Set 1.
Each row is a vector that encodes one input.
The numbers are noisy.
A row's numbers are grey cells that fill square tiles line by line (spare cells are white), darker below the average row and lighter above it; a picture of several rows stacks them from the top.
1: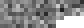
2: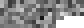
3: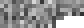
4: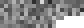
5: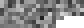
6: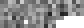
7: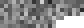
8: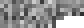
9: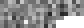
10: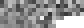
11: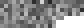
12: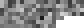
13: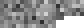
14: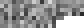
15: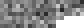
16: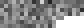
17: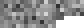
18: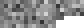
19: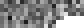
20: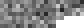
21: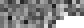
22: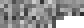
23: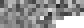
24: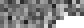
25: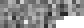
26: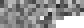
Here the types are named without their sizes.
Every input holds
three true/false values.
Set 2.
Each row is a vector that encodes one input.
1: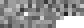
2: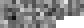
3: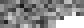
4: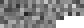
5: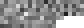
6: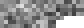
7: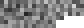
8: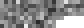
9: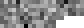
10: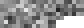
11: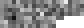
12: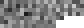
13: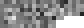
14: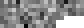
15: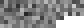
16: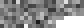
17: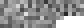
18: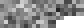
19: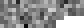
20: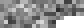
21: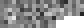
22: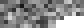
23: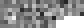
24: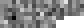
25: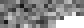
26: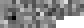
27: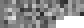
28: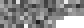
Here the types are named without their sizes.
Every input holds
three true/false values.
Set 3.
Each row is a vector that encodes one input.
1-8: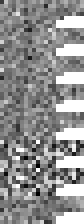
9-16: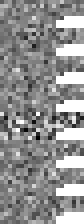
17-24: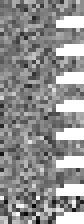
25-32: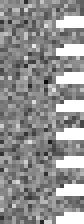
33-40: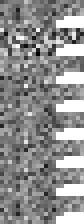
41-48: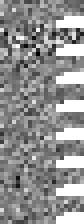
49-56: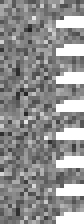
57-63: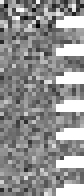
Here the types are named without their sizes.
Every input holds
either a fixed value, or four true/false values.
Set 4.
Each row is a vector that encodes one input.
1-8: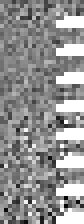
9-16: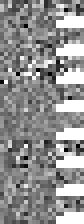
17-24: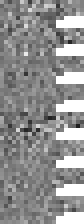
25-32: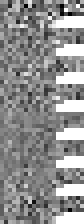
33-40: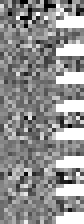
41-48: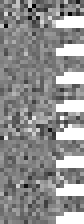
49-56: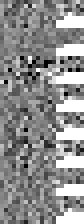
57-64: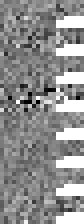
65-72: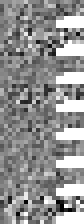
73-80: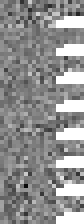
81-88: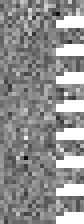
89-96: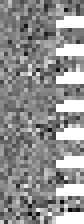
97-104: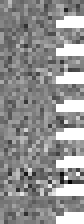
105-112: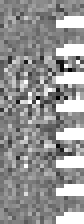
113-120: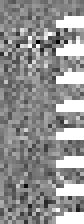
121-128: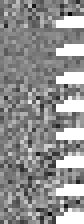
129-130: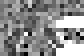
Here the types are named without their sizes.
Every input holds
three true/false values.
